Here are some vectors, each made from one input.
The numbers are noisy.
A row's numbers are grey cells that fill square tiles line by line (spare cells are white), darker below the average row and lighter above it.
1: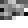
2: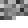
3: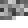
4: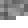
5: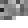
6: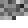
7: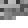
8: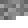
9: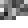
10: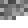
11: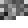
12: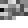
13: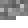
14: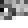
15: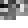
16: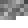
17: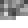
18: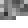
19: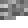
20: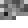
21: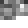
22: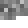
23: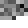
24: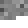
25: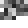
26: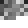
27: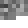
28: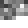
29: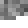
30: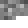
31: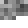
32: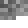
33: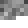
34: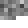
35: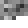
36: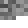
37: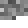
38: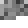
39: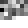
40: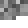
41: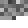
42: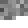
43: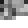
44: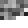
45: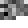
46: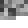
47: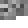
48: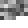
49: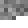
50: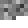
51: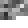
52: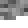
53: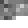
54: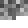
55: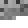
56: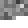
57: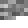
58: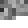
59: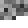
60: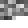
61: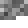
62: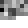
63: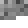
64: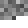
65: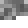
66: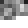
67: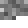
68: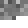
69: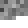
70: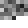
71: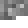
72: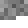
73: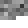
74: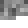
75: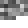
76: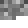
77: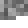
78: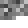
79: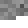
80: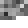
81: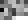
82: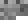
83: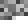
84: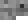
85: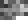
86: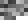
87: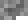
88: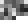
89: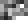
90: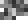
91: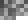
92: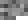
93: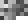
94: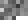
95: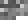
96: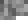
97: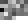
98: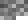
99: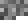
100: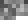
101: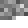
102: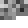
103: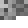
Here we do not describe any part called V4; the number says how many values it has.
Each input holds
a list of up to two items, each a true/false value and a value of V4.
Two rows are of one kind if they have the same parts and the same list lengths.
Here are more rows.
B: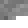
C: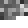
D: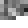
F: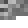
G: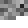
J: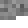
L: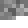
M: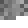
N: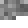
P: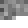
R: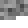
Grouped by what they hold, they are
B, G, J, M, P, R
C
D, F, L, N

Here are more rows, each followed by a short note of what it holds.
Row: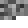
the empty list
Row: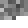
a list of two items
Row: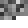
the empty list
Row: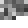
a list of one item
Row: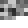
a list of one item
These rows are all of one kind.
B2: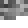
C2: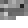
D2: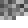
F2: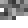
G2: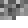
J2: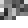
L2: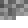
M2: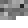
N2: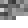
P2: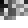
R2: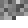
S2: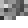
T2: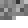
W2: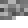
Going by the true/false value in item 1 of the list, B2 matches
M2, R2 and S2.
